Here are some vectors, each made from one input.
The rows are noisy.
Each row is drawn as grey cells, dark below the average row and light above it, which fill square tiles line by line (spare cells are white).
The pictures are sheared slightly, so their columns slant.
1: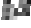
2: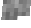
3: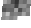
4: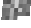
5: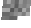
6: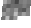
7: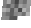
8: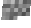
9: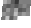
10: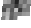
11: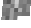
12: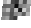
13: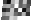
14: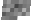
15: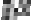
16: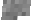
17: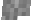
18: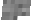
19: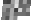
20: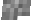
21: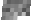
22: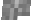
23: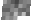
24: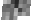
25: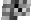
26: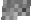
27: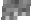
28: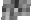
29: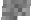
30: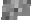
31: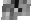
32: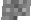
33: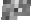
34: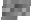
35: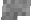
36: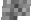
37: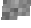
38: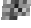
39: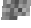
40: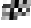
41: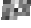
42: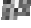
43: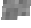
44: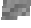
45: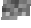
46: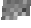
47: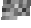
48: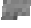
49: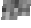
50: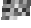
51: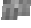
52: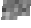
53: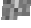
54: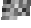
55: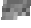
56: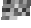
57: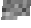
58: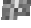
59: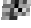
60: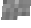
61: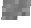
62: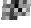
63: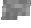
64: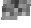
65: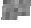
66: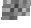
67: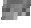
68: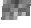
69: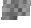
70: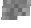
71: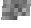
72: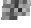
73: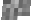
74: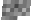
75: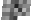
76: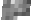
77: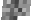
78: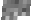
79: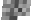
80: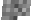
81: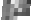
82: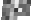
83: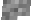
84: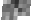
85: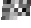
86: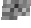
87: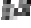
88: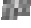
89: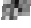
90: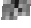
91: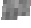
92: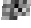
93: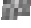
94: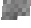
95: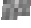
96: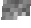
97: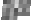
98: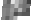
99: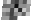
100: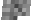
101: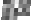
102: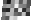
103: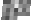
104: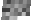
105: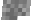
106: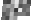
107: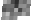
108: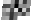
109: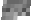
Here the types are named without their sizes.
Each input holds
either three true/false values, or a list of points on a line.
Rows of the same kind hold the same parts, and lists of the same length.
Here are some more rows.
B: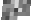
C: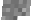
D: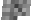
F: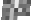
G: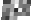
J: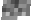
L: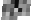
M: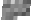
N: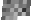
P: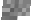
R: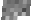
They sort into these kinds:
B, G, P
C
D, F
J, L, N, R
M

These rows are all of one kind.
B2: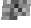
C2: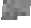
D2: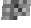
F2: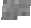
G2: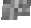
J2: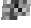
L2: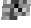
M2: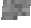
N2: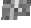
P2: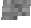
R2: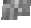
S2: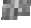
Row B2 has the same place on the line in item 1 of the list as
F2, L2 and R2.
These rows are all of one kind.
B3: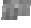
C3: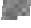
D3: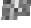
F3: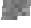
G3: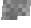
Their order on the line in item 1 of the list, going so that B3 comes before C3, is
B3, G3, C3, F3, D3.
